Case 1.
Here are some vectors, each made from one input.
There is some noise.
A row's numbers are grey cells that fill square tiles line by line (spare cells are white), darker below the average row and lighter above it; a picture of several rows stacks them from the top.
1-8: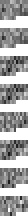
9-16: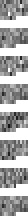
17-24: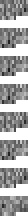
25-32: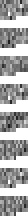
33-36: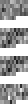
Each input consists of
a point on a 5-point line.
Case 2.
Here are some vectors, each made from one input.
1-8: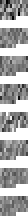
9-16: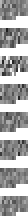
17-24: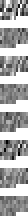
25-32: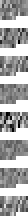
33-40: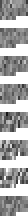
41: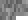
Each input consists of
a point on a 5-point line.
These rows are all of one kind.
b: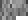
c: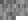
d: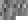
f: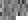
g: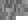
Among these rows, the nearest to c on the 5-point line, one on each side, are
b and g.
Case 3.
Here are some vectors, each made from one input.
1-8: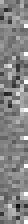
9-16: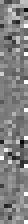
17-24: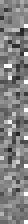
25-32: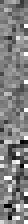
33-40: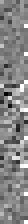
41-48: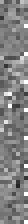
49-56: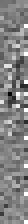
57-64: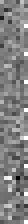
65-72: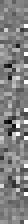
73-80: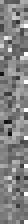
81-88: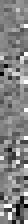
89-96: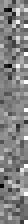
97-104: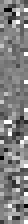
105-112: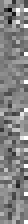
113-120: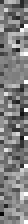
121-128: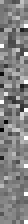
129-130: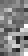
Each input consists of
either a fixed value, or four true/false values.
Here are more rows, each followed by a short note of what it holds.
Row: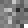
four true/false values
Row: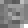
four true/false values
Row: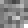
four true/false values
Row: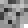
a fixed value
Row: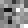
four true/false values
